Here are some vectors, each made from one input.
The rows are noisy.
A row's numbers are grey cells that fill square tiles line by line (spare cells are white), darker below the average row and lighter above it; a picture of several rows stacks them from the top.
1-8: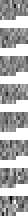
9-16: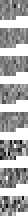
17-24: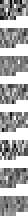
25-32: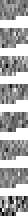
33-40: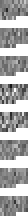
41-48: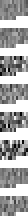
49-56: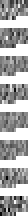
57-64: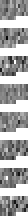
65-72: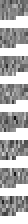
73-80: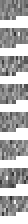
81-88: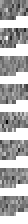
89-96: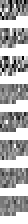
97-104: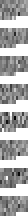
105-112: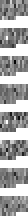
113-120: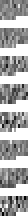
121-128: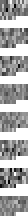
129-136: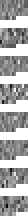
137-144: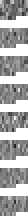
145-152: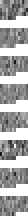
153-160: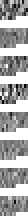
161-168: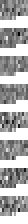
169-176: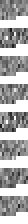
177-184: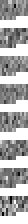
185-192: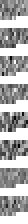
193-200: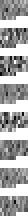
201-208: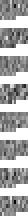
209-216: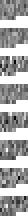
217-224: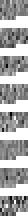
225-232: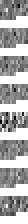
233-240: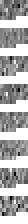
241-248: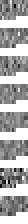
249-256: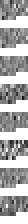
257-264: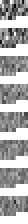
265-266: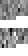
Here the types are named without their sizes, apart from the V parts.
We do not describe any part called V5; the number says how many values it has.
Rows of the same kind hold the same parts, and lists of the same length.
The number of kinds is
3.
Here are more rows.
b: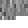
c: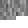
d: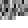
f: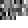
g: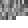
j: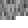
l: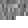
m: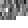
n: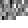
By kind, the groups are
b, c, d, g, j, l, n
f
m

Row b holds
a point on a circle.
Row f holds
a fixed value.
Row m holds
a true/false value and a value of V5.
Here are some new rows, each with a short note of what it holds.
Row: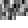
a true/false value and a value of V5
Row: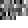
a fixed value
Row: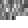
a point on a circle
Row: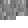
a point on a circle
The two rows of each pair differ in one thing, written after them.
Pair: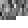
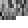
the true/false value
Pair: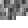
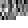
the true/false value
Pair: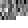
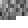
the value of V5
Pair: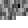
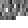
the value of V5
